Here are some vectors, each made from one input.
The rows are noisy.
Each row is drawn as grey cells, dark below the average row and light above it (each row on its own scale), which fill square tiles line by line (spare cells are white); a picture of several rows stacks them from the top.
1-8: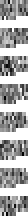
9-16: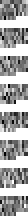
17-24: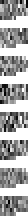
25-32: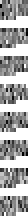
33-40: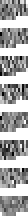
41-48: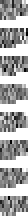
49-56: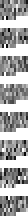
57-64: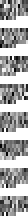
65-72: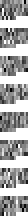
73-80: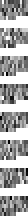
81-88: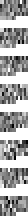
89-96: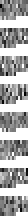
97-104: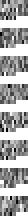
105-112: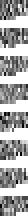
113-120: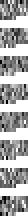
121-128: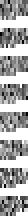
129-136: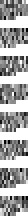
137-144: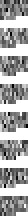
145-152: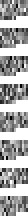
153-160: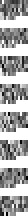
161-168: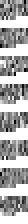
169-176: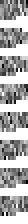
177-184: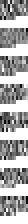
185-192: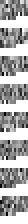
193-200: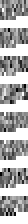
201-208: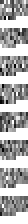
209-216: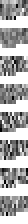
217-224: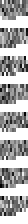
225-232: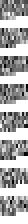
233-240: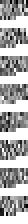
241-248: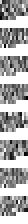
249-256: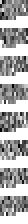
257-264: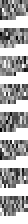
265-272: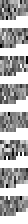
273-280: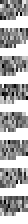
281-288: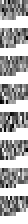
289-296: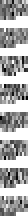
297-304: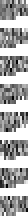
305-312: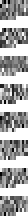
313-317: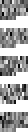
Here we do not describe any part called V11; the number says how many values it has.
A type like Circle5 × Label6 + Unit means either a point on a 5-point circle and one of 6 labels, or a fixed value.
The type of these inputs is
Circle10 + (Label7 + Line7) × V11.
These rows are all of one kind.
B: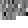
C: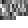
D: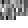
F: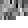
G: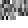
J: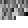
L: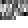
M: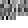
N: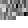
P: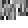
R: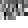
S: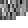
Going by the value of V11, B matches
D, P and R.
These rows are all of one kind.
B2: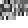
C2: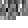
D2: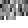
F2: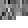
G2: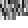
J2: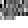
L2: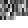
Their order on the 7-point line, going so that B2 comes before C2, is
G2, J2, D2, B2, C2, L2, F2.
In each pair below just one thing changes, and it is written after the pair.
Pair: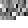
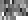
the value of V11
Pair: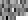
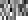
the label
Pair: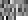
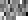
the value of V11
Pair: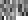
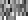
the value of V11
